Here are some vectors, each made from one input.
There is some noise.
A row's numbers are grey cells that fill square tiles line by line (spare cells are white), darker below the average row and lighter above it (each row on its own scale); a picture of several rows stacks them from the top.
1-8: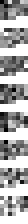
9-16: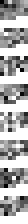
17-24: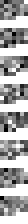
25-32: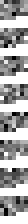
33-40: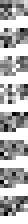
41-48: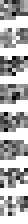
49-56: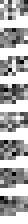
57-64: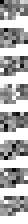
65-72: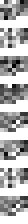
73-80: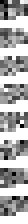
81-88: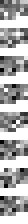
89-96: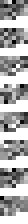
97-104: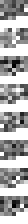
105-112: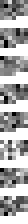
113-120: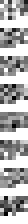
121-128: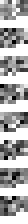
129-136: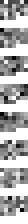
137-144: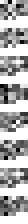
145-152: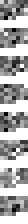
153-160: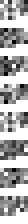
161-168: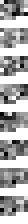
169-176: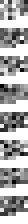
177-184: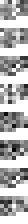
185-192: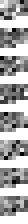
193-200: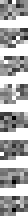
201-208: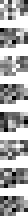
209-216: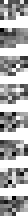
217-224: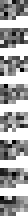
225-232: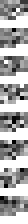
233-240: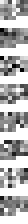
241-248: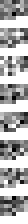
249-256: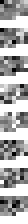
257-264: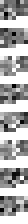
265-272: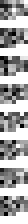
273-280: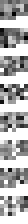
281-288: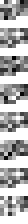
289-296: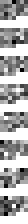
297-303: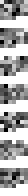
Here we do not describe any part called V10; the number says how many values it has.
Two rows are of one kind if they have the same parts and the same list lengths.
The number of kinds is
3.
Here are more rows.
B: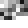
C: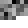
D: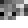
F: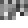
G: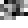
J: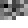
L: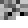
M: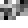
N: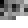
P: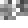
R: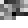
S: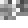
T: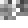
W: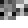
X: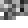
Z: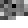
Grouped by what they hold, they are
B, M, P, S, T, X
C, F, G, J, L, R
D, N, W, Z

